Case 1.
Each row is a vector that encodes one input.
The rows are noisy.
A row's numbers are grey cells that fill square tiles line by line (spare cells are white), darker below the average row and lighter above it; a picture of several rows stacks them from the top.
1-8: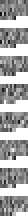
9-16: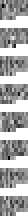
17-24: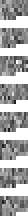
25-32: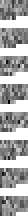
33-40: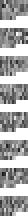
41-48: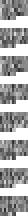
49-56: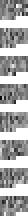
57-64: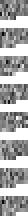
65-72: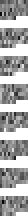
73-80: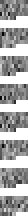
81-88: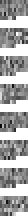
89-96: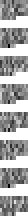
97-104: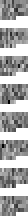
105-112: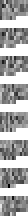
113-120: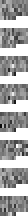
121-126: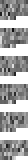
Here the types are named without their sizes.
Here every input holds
either a point on a line, or a node of a tree.
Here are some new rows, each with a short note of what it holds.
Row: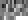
a point on a line
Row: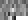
a node of a tree
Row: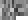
a node of a tree
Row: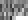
a point on a line
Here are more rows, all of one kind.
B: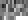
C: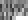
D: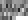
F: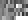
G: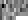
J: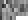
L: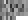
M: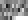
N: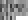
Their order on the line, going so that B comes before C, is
F, B, G, J, L, N, C, D, M.
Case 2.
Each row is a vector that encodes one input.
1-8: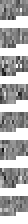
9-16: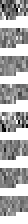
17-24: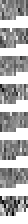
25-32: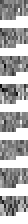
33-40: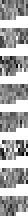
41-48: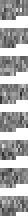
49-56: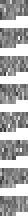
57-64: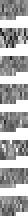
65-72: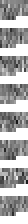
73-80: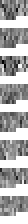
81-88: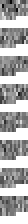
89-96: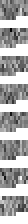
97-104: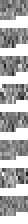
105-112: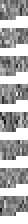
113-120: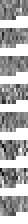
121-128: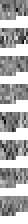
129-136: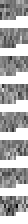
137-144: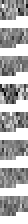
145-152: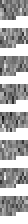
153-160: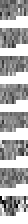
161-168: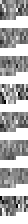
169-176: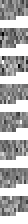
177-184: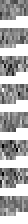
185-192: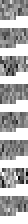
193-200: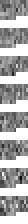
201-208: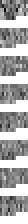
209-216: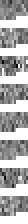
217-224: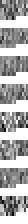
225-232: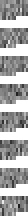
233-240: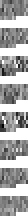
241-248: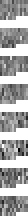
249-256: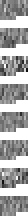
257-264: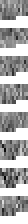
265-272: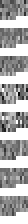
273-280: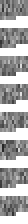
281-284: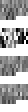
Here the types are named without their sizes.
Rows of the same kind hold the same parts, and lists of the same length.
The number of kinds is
2.
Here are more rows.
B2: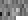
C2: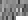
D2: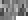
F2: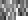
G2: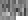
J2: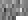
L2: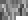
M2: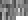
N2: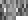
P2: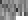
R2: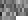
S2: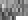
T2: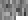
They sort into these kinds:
B2, D2, F2, G2, L2, M2, N2, P2, R2, T2
C2, J2, S2

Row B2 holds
a point on a circle.
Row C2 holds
a point on a line.
